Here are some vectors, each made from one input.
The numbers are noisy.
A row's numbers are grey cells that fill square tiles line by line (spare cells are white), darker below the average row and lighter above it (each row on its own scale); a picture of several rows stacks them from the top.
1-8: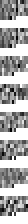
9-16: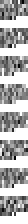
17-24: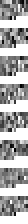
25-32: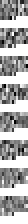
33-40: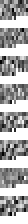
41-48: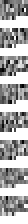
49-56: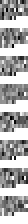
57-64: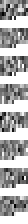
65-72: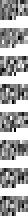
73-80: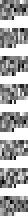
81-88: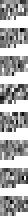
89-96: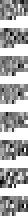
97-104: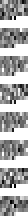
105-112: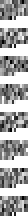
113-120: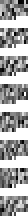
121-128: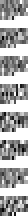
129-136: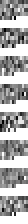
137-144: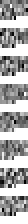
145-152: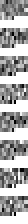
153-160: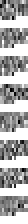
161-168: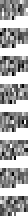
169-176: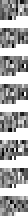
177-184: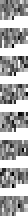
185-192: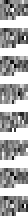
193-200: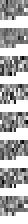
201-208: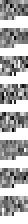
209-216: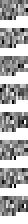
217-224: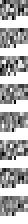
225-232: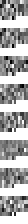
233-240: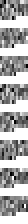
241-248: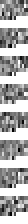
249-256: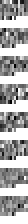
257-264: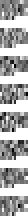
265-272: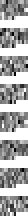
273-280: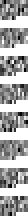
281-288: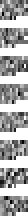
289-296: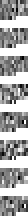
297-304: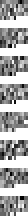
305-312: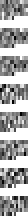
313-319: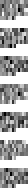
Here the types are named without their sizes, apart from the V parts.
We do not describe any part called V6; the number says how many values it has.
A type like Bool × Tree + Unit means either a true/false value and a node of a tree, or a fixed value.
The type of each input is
Bool × Circle + Tree × V6 + Unit.
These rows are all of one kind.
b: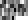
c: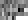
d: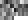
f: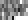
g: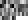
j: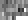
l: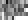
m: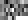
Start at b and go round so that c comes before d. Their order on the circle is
b, g, c, j, m, l, d, f.
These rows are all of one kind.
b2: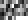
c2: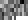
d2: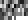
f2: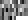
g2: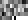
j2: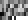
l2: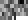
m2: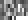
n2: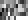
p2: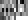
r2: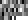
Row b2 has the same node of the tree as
j2 and n2.
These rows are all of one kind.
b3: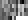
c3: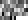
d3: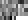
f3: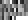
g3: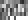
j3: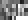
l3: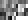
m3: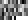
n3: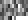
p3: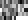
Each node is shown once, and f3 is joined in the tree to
m3.
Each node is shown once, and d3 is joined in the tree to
j3 and p3.
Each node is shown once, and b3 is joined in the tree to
j3 and m3.
